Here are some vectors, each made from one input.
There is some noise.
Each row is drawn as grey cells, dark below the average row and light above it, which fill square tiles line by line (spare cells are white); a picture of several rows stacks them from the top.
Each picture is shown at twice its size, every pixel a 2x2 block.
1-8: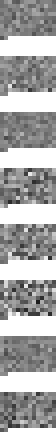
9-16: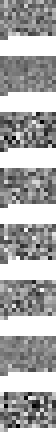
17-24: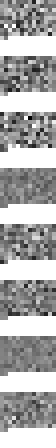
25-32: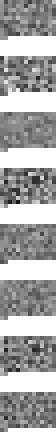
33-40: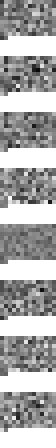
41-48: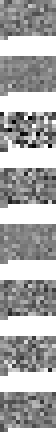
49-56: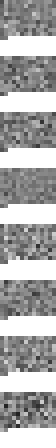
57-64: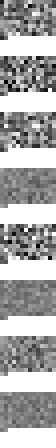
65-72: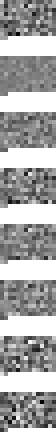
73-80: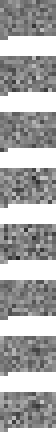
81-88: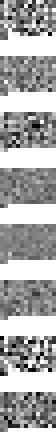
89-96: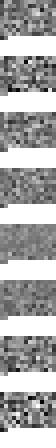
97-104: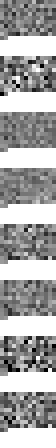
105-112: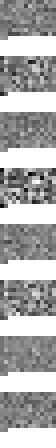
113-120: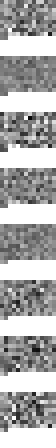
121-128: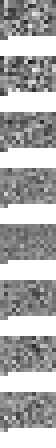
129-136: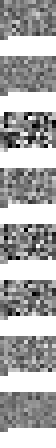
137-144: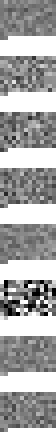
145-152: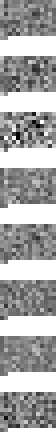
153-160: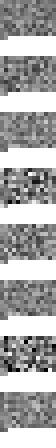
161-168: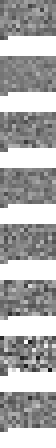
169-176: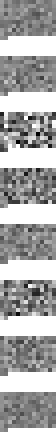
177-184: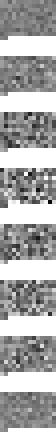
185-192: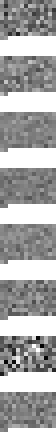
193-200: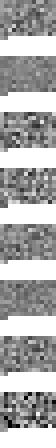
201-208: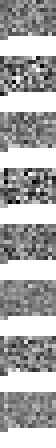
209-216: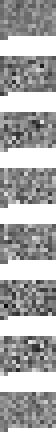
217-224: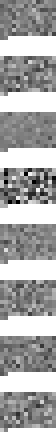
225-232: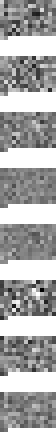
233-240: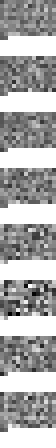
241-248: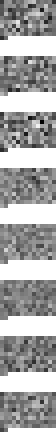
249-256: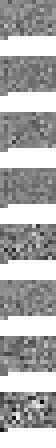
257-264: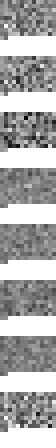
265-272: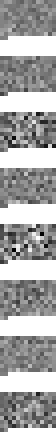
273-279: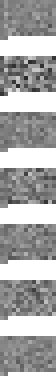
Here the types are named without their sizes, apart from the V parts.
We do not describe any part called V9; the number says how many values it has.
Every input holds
a node of a tree and a value of V9, together with either a point on a circle, or a fixed value.
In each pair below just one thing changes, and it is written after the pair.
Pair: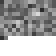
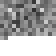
the place on the circle
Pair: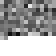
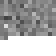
the node of the tree
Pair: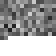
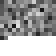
the node of the tree
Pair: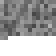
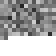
the place on the circle
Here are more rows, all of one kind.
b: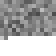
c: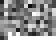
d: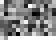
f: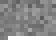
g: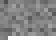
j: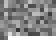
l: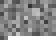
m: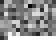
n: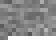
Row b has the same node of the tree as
c, d and j.
